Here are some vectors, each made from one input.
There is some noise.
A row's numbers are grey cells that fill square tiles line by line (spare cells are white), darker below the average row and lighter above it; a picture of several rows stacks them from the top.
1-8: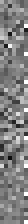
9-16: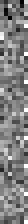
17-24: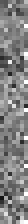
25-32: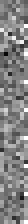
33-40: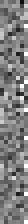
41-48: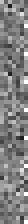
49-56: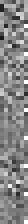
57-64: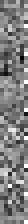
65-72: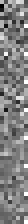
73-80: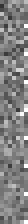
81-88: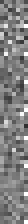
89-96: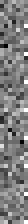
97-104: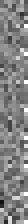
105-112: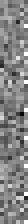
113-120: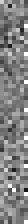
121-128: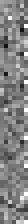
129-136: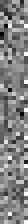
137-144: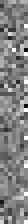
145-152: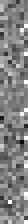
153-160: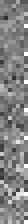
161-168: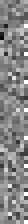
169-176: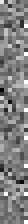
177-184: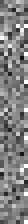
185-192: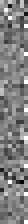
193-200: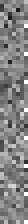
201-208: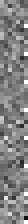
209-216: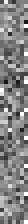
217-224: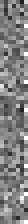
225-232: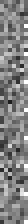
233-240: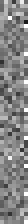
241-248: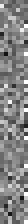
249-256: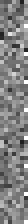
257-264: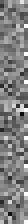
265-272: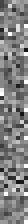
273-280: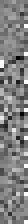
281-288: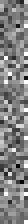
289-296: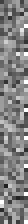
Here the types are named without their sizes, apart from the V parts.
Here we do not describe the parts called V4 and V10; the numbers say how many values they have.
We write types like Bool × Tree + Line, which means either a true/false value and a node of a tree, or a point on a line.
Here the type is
(Circle × Line + V10) × Label + V4.
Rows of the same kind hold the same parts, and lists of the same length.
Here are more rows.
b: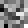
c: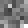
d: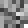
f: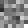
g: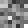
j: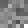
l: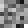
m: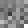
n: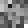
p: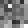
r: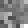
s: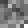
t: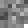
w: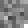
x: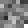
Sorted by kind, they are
b, d, f, g
c, j, l, m, p, r, s, w
n, t, x

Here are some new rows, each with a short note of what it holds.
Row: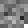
a point on a circle, a label and a point on a line
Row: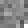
a label and a value of V10
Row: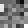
a point on a circle, a label and a point on a line
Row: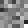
a value of V4
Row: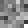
a label and a value of V10
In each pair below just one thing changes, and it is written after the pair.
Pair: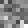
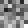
the label
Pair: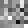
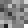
the place on the circle
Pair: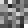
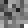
the label
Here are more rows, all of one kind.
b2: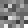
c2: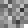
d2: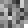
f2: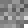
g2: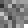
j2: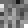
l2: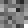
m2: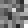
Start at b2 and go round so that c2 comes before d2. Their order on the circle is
b2, f2, l2, c2, g2, m2, d2, j2.
